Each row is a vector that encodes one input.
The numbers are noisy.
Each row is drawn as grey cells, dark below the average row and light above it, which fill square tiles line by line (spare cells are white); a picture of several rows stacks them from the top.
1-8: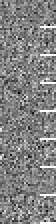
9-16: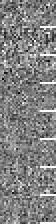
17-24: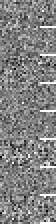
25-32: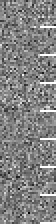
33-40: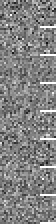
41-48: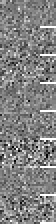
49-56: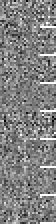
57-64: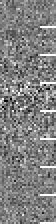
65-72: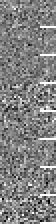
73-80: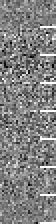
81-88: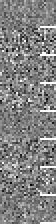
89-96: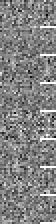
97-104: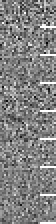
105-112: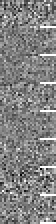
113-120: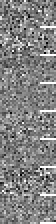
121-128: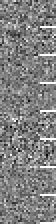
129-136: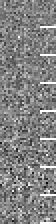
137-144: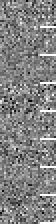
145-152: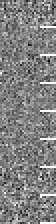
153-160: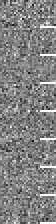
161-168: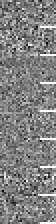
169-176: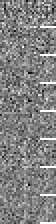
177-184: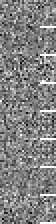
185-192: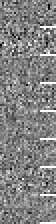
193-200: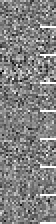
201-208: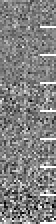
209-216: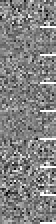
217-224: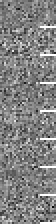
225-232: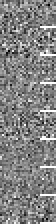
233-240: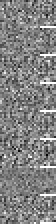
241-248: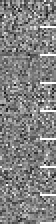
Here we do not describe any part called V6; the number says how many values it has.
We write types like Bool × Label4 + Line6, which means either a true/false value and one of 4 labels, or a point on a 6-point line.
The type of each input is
List3(Line7) + Tree8 × V6.
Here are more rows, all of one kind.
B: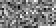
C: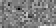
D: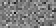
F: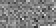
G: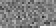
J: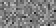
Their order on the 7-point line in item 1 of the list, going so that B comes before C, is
G, F, B, D, J, C.
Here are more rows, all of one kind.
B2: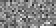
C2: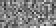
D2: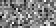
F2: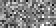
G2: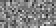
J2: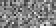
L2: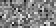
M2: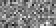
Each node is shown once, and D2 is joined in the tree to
L2 and M2.
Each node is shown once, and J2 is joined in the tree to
B2 and C2.
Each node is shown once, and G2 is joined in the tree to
C2 and F2.
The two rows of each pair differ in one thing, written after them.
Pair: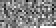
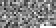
the node of the tree
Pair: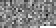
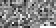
the value of V6
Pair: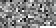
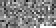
the node of the tree
